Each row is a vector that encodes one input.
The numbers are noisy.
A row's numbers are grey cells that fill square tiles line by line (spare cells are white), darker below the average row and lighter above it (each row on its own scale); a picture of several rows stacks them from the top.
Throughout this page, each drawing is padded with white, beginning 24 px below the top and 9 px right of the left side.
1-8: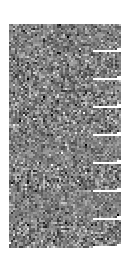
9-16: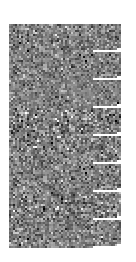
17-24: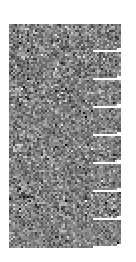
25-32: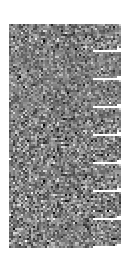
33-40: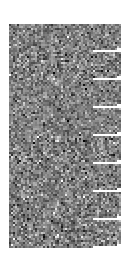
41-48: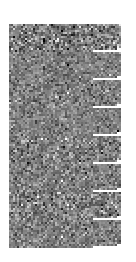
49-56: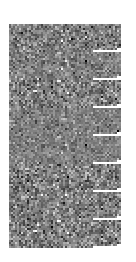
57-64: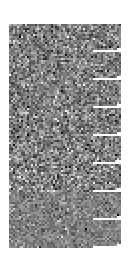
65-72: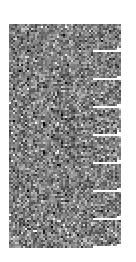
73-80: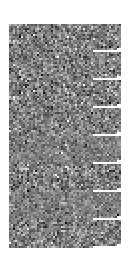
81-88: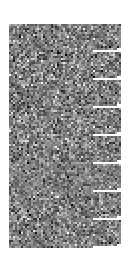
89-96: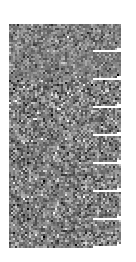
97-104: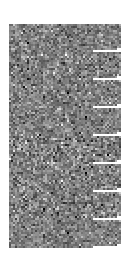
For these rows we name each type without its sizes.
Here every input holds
a label, together with either a label, or four true/false values.
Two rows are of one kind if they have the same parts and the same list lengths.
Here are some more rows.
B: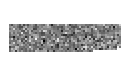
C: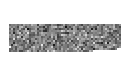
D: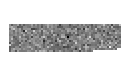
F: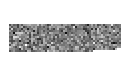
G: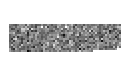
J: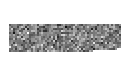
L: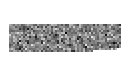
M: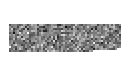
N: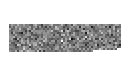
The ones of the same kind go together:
B, C, D, G, J, M, N
F, L

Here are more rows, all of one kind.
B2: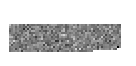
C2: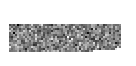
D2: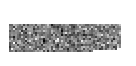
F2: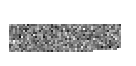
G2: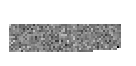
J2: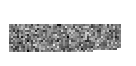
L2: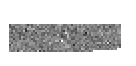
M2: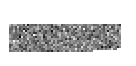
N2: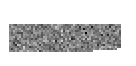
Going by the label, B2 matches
F2, G2 and M2.
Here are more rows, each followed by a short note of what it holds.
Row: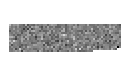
a label and four true/false values
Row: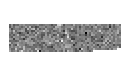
a label and four true/false values
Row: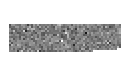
a label and four true/false values
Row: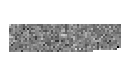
a label and four true/false values
